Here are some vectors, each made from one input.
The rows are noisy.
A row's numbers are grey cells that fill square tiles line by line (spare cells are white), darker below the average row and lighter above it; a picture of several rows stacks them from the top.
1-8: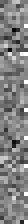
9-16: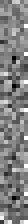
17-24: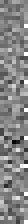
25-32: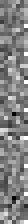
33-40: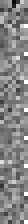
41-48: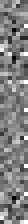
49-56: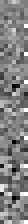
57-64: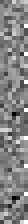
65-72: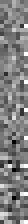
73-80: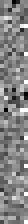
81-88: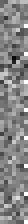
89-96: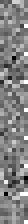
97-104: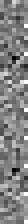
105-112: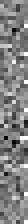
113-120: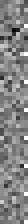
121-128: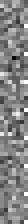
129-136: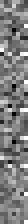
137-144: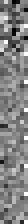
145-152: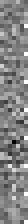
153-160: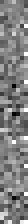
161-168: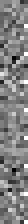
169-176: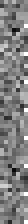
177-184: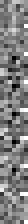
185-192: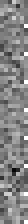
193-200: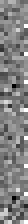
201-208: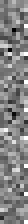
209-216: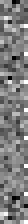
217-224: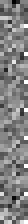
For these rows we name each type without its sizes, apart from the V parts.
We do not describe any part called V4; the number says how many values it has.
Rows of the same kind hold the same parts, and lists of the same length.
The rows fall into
3 kinds.
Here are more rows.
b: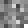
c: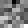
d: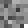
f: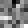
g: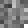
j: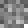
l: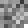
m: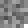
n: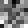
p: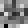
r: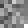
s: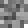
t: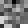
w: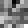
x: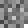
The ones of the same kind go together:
b, d, g, j, l, m, r, s, x
c, f, n, t, w
p

